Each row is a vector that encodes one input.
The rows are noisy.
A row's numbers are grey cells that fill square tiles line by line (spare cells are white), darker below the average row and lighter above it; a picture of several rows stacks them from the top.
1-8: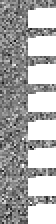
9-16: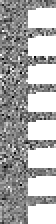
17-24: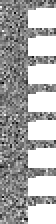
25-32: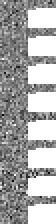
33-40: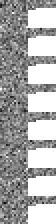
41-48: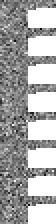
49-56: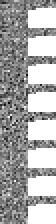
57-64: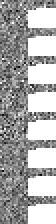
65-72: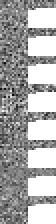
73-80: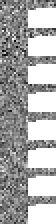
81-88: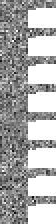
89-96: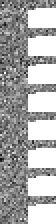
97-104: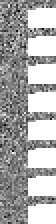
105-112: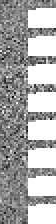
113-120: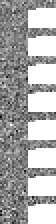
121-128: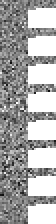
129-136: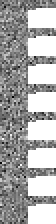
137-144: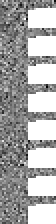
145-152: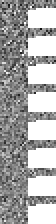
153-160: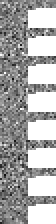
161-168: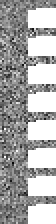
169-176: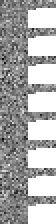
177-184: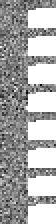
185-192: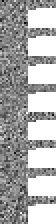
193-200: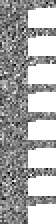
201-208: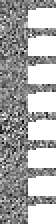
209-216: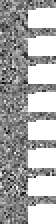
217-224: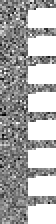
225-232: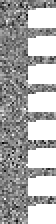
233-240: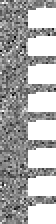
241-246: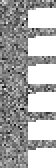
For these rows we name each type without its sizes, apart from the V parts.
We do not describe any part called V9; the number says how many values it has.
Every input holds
a point on a line and a true/false value, together with either a point on a line, or a value of V9.
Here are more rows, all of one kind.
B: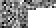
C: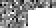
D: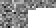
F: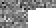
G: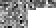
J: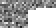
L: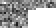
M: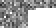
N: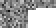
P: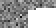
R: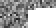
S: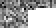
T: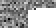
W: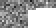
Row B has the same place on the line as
F, P and T.
